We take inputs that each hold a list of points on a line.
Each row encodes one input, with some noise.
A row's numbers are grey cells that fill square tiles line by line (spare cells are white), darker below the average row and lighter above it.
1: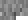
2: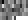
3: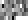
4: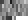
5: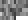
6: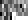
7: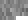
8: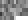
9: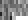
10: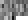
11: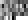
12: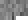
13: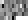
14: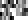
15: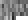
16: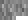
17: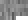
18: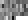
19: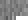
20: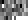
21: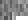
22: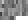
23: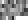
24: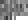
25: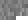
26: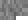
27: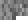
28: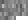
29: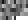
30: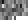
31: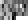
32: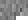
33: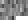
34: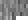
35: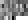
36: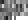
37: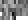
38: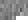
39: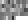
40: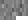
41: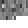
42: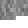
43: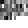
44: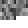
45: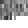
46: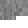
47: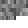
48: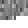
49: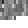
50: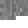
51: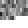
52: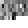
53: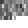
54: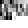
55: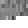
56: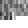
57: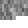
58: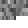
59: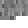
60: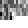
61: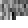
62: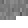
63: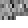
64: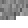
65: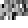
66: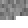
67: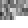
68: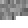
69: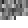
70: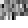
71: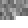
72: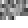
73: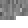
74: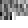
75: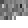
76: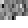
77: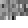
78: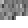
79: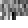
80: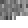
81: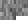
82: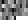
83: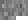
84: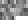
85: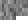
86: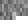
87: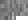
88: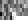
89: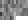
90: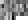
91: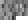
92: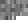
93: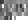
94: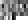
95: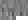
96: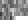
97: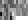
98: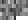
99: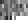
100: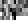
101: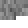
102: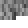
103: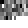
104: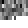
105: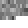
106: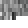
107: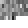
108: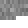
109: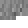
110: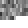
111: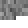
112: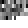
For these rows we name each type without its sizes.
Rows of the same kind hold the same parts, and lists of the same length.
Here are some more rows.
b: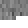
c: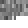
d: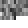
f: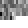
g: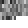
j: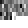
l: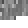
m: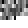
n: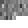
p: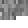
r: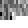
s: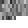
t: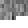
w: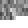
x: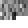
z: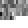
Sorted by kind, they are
b, j, l, n, p, t, w
c, d, f, m, r, x, z
g, s

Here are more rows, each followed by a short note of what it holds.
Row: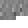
a list of one item
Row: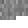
a list of two items
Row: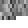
the empty list
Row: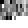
the empty list
